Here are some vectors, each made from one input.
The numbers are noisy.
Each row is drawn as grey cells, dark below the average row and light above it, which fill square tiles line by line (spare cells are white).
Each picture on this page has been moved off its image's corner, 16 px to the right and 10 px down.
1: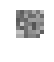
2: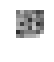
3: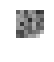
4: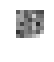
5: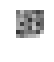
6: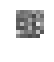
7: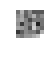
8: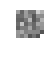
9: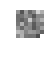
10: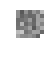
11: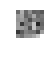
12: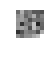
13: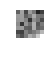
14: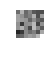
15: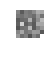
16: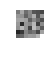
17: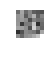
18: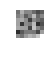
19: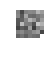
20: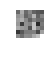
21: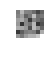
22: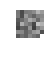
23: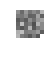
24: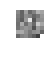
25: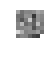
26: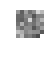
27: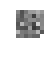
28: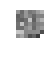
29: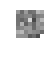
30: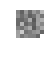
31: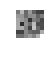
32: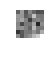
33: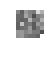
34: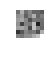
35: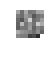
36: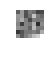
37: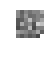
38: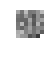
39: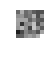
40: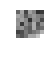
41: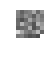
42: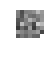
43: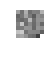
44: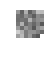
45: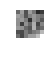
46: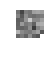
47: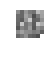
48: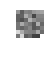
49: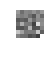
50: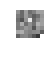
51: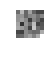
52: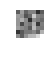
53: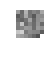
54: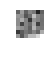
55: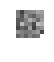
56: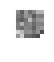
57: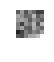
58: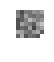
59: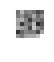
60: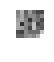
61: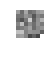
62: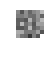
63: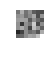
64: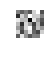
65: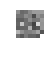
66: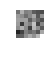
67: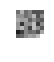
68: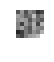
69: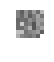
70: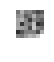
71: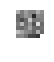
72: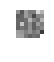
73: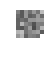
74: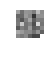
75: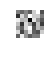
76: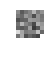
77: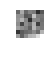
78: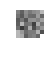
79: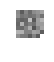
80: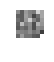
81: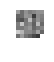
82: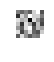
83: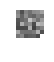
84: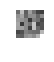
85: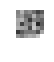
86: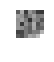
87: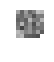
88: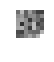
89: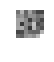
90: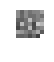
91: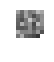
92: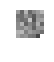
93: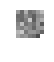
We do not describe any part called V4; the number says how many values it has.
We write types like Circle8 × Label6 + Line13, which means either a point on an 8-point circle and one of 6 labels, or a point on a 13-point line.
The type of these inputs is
List2(Bool × V4).
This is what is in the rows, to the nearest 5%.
All of them are lists of up to two items, each a true/false value and a value of V4: about 5% are empty, 40% hold one and 55% two.
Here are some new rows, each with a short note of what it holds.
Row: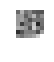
a list of one item
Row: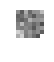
a list of two items
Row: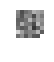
a list of two items
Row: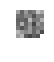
a list of two items
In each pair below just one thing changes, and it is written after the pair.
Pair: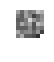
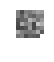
the true/false value in item 1 of the list
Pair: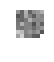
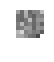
the true/false value in item 2 of the list
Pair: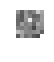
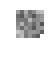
the value of V4 in item 1 of the list
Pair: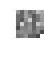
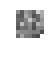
the true/false value in item 2 of the list
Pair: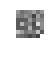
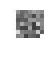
the true/false value in item 2 of the list
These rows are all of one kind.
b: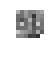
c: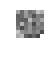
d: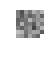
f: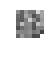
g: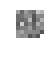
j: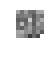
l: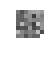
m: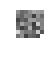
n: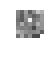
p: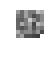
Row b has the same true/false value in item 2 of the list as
g and j.
